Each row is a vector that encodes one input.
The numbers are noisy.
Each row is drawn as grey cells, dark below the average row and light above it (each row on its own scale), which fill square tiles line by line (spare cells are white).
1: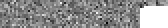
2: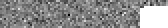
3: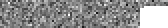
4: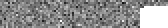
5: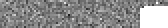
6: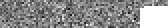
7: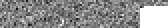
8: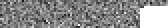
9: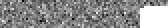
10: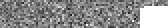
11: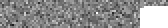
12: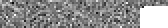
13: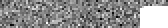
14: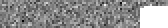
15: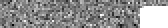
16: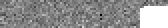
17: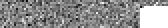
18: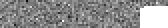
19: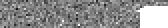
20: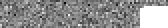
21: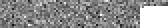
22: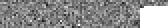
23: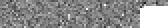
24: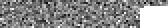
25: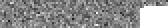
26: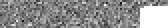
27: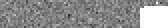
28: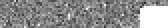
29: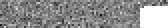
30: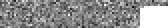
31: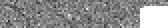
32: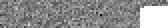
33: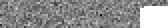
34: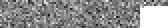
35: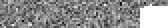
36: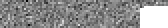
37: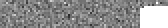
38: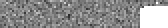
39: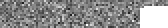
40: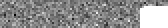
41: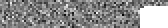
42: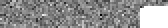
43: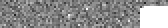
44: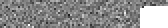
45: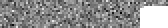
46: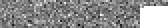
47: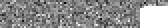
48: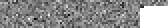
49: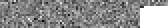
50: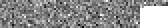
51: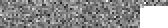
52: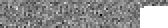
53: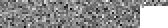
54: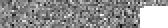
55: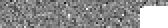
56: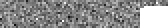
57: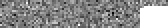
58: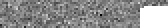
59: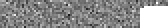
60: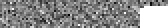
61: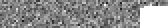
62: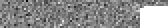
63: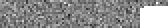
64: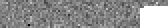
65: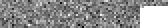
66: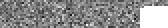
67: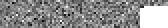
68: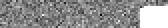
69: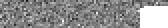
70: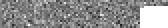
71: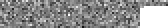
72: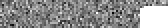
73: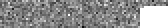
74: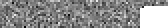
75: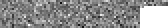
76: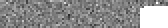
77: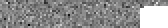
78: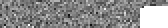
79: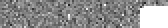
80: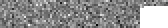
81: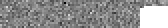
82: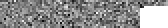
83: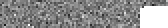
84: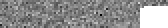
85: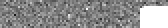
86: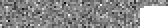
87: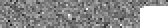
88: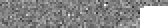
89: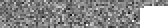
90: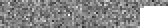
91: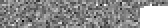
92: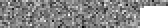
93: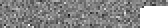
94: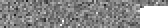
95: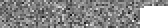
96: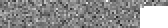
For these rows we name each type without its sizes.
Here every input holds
a list of points on a line.
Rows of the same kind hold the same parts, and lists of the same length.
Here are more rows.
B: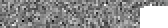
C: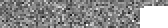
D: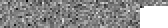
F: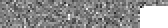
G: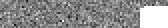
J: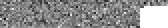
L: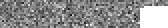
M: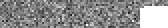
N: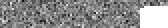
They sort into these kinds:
B, G
C, L, M
D, F, J, N

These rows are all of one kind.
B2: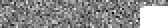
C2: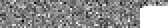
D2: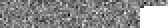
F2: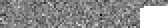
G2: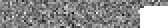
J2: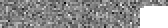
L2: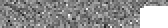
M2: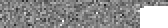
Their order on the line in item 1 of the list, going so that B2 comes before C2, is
B2, J2, L2, C2, F2, D2, G2, M2.
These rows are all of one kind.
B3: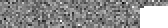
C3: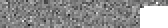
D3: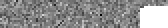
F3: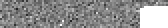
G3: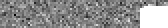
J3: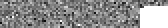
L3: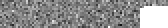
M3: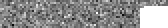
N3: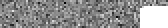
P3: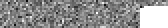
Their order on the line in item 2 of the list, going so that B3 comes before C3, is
P3, D3, L3, N3, B3, G3, J3, C3, M3, F3.
